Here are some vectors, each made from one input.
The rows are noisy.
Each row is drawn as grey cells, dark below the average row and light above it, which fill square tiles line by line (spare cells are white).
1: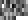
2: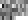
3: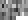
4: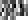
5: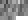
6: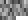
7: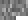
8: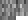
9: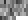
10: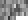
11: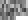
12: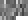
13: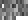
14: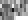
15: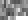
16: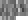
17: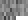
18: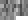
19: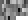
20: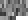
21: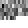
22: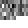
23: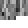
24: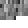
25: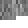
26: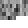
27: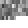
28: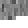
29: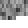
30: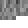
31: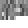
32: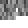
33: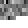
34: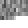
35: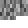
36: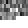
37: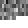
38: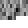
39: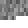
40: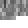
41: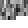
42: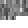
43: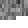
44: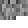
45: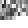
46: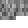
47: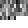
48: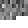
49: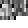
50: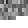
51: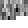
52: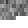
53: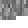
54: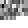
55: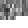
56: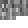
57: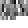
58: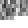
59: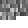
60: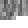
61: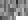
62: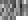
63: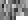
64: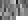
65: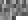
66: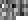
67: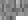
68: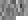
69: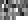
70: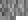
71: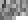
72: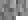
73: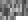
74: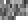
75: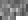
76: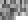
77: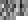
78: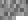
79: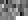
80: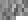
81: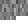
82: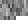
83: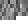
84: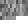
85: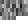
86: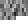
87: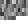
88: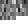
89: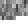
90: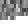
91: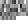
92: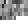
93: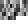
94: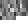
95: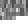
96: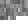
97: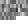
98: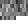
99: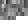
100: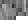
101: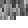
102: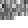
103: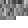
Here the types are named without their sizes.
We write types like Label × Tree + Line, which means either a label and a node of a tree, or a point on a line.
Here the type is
Bool × Line.
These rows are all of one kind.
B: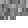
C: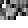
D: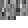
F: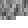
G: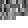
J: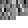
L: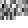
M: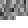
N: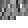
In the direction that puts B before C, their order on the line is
M, B, D, F, G, C, J, L, N.
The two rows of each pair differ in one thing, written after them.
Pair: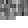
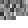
the true/false value
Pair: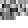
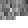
the place on the line
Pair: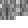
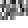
the place on the line
